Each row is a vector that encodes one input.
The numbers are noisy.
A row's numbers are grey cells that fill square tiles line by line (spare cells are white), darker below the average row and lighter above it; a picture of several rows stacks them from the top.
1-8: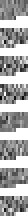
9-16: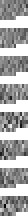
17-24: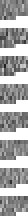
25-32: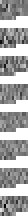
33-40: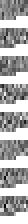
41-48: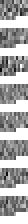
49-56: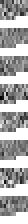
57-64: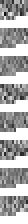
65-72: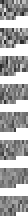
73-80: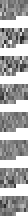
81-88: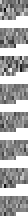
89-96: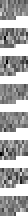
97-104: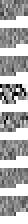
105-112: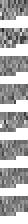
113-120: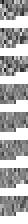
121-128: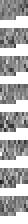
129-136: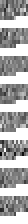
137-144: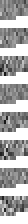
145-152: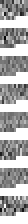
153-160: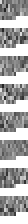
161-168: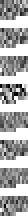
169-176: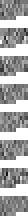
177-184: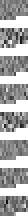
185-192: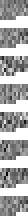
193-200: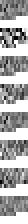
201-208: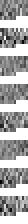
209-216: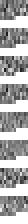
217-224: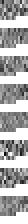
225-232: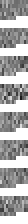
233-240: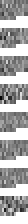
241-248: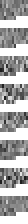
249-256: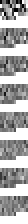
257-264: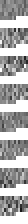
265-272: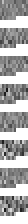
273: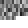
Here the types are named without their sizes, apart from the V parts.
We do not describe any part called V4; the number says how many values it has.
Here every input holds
a list of items, each a true/false value and a value of V4.
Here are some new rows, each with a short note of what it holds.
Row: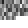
a list of one item
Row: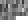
a list of two items
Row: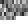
a list of one item
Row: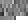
a list of three items
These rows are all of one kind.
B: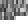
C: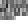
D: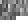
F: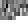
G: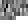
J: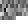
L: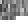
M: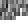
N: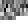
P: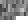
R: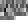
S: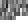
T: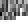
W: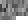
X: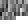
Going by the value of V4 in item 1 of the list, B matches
J, P, R and W.
